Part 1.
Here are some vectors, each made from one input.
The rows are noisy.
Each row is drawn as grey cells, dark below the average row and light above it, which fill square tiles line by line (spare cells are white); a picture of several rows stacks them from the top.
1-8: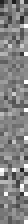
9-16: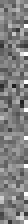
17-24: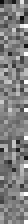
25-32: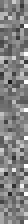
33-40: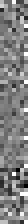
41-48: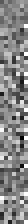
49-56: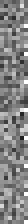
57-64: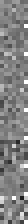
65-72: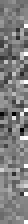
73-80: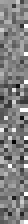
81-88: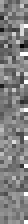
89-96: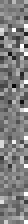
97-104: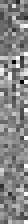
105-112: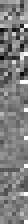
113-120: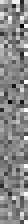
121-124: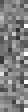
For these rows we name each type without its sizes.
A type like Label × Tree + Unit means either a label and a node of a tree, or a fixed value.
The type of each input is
Bool × Bool × Bool × Bool + Line × Line.
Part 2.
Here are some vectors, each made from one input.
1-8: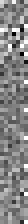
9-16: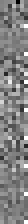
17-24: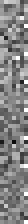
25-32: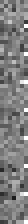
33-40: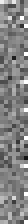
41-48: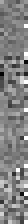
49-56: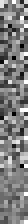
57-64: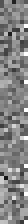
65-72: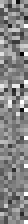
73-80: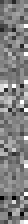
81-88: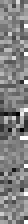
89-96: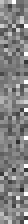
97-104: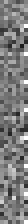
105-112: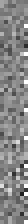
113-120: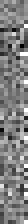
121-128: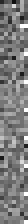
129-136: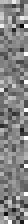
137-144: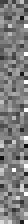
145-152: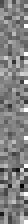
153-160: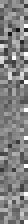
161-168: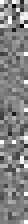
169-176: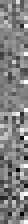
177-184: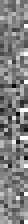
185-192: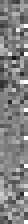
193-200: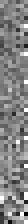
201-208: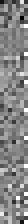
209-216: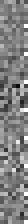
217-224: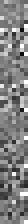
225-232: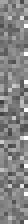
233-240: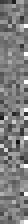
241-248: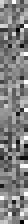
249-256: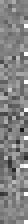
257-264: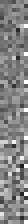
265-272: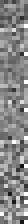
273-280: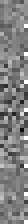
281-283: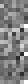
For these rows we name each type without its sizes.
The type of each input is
Bool × Bool × Bool × Bool × Line.
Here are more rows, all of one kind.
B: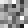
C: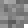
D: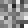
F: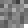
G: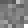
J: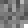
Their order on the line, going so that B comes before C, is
J, F, B, C, G, D.
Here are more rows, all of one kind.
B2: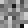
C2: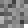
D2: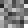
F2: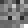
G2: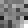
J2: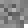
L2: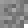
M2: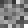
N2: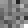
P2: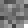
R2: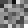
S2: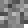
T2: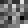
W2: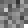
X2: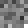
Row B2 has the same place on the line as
C2, L2, S2 and T2.
